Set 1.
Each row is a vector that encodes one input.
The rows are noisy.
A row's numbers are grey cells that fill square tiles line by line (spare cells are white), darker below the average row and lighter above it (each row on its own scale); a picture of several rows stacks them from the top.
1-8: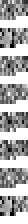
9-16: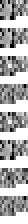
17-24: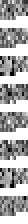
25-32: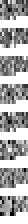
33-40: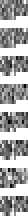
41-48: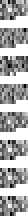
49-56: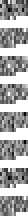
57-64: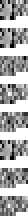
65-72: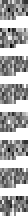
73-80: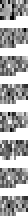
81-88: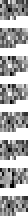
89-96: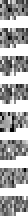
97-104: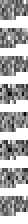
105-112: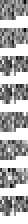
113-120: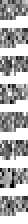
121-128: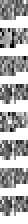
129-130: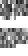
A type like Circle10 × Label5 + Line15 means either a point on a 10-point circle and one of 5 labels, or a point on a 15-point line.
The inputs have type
Circle8.
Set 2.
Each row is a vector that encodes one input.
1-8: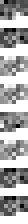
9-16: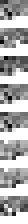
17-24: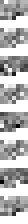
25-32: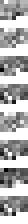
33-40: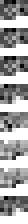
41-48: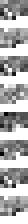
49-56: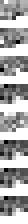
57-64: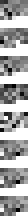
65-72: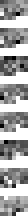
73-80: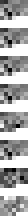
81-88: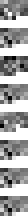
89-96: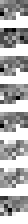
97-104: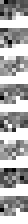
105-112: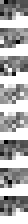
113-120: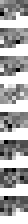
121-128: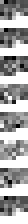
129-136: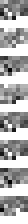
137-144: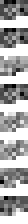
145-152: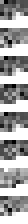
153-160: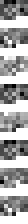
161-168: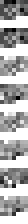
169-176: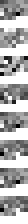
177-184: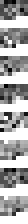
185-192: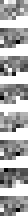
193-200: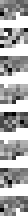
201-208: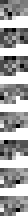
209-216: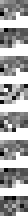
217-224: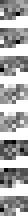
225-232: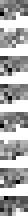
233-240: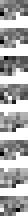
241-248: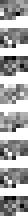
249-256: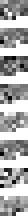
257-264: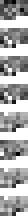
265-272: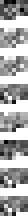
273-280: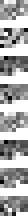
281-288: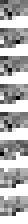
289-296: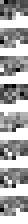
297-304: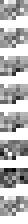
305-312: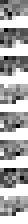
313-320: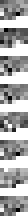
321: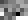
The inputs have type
Bool × Bool × Bool + Unit.
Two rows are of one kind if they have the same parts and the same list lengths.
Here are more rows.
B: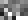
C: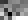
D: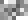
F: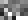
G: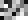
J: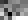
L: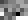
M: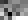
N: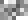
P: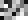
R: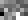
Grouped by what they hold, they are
B, C, D, F, J, L, M, N, R
G, P

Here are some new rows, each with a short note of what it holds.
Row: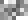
three true/false values
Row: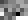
three true/false values
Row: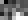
three true/false values
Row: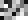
a fixed value
